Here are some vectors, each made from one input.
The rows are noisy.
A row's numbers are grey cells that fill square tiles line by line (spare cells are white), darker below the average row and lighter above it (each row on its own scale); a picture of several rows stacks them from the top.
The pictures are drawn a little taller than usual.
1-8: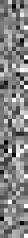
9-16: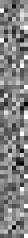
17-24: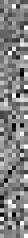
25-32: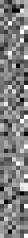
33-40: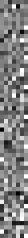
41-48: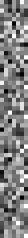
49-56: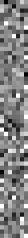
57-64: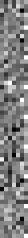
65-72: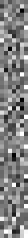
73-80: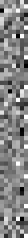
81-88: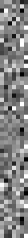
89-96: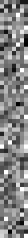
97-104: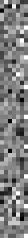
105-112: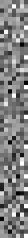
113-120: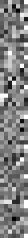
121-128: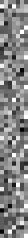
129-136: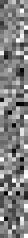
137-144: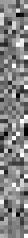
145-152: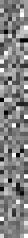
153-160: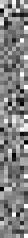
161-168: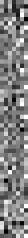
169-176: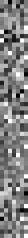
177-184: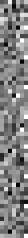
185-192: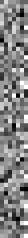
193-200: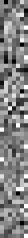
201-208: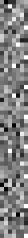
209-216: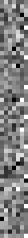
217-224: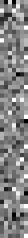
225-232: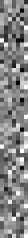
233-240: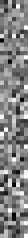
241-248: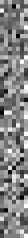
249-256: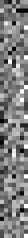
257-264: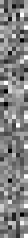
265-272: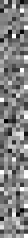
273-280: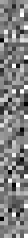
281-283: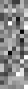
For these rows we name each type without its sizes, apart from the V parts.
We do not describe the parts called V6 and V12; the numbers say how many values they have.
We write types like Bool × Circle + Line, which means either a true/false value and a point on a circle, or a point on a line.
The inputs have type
Line × (Line + V6) × V12.
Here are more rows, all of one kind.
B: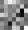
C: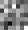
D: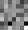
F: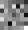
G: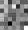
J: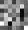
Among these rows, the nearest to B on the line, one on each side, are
D and J.
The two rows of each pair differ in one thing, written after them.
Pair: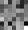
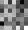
the value of V12
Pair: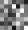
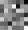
the place on the line
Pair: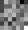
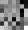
the value of V12
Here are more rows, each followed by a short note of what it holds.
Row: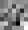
a point on each of two lines and a value of V12
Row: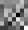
a point on a line, a value of V6 and a value of V12
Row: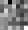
a point on a line, a value of V6 and a value of V12
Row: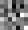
a point on each of two lines and a value of V12
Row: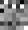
a point on a line, a value of V6 and a value of V12
